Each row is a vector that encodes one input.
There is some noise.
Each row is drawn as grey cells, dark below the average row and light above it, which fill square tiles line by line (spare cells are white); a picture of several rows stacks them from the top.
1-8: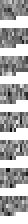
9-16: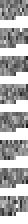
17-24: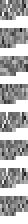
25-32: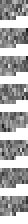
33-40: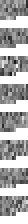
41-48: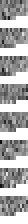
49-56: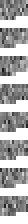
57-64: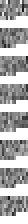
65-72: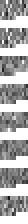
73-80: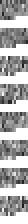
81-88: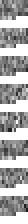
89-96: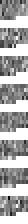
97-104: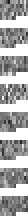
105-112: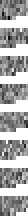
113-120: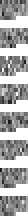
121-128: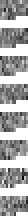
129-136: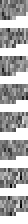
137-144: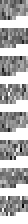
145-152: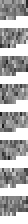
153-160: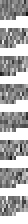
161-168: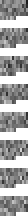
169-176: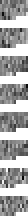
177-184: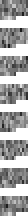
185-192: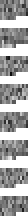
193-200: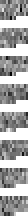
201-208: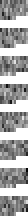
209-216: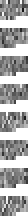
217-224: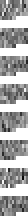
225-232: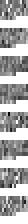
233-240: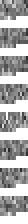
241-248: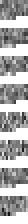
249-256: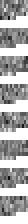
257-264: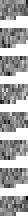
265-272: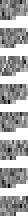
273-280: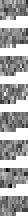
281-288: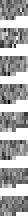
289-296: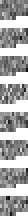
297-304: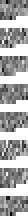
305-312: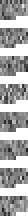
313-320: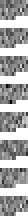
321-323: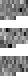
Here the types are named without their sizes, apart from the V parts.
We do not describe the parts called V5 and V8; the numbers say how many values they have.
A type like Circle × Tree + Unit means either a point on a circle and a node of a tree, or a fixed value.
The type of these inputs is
(Bool × V8 + Unit) × V5 + Line × Line.
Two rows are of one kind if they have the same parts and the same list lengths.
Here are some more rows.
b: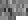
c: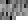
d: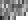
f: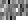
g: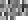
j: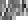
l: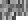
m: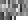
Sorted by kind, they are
b
c, d, j, m
f, g, l

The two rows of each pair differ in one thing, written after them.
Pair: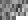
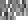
the value of V5
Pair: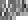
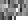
the value of V5
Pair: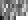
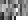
the value of V5
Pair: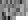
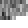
the value of V8
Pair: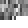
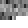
the value of V5
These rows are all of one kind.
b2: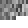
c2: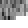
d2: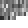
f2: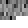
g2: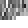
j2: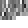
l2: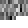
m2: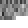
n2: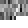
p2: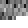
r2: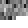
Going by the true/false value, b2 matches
f2, l2, m2 and n2.
